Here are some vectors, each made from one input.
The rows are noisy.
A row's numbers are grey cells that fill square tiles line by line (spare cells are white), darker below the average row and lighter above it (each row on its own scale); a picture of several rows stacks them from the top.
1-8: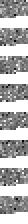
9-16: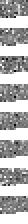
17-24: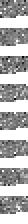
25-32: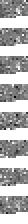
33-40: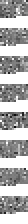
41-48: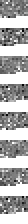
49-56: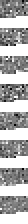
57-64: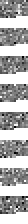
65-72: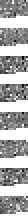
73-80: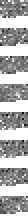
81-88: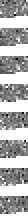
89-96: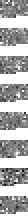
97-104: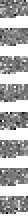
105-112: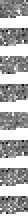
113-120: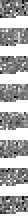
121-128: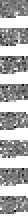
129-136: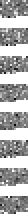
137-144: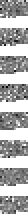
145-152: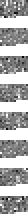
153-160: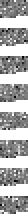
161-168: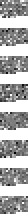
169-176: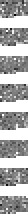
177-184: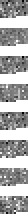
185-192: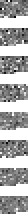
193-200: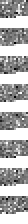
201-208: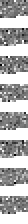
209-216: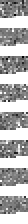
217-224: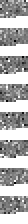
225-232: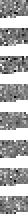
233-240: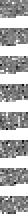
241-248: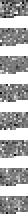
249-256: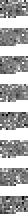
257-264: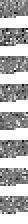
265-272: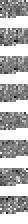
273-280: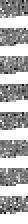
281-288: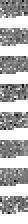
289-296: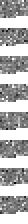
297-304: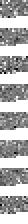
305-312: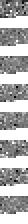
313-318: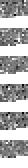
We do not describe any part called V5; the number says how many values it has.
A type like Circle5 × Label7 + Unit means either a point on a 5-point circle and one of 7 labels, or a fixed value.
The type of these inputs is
Bool × Line7 + (Line6 + V5) × Line8.
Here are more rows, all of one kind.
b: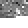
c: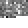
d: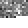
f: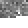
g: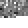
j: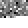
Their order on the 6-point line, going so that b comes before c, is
b, j, f, d, c, g.
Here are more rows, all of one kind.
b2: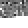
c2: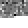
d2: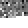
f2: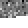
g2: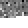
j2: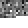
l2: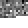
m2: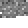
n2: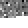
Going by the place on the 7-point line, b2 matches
d2, g2 and n2.
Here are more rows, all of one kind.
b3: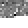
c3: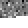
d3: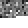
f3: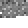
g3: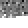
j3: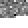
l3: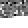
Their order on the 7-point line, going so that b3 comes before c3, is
j3, f3, b3, g3, l3, c3, d3.
